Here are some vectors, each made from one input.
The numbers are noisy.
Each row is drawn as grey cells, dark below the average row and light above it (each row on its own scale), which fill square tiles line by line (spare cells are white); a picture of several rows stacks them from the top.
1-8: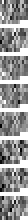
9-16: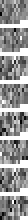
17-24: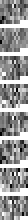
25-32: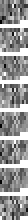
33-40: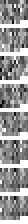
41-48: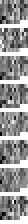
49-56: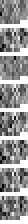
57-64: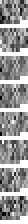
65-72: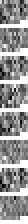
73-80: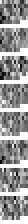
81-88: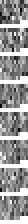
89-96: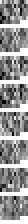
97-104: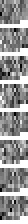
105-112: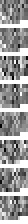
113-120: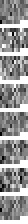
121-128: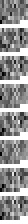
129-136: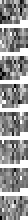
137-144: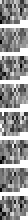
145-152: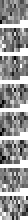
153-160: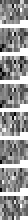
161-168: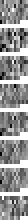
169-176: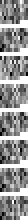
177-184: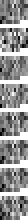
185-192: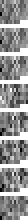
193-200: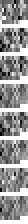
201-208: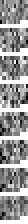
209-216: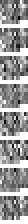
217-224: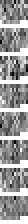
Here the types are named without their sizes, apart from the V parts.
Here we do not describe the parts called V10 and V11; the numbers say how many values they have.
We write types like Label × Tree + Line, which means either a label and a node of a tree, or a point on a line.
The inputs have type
List(Line) + V10 × V11.
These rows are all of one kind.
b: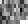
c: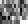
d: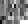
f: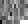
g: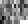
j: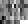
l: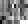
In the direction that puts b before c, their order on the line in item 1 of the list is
f, d, l, j, g, b, c.
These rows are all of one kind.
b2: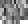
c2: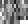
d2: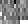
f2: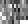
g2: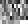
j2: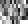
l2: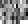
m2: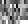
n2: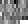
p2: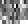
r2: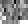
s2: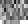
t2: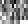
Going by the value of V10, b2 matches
j2 and l2.
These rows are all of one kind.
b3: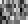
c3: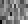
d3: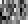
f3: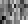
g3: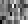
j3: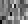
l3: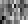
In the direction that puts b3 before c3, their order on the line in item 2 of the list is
b3, d3, f3, l3, j3, g3, c3.
